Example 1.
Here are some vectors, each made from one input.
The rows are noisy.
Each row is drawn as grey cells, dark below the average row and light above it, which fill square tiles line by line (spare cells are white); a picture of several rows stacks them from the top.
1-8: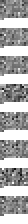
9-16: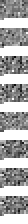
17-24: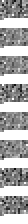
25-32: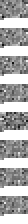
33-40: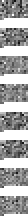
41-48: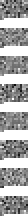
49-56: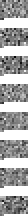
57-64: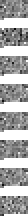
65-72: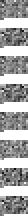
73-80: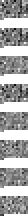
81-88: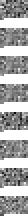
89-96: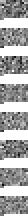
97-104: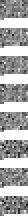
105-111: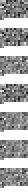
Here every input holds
either a point on a 5-point line, or a list of up to two points on a 4-point line.
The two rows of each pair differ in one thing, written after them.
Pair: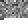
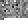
the place on the 4-point line in item 2 of the list
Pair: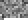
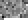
the place on the 4-point line in item 1 of the list
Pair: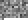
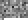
the place on the 4-point line in item 2 of the list
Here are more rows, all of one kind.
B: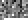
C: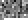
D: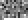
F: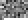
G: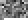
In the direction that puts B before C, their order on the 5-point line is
B, C, D, F, G.
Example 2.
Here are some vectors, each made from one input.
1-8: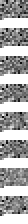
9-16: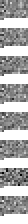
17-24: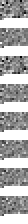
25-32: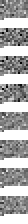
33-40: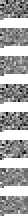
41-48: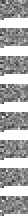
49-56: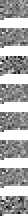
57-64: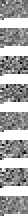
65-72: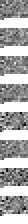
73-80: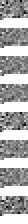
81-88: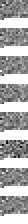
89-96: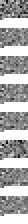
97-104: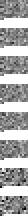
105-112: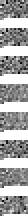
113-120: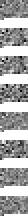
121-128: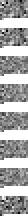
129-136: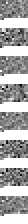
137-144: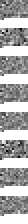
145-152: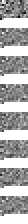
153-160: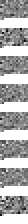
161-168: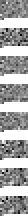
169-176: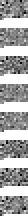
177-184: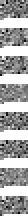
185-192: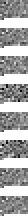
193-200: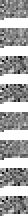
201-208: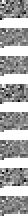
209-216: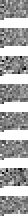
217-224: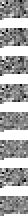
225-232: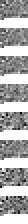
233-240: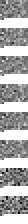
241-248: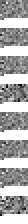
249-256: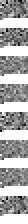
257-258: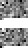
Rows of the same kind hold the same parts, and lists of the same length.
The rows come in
2 kinds.
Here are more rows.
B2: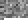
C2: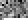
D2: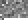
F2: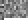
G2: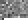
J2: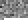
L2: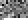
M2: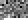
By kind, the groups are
B2, D2, F2, G2, J2
C2, L2, M2

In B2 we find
a point on each of two 9-point lines and a true/false value.
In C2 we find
a point on a 10-point line.
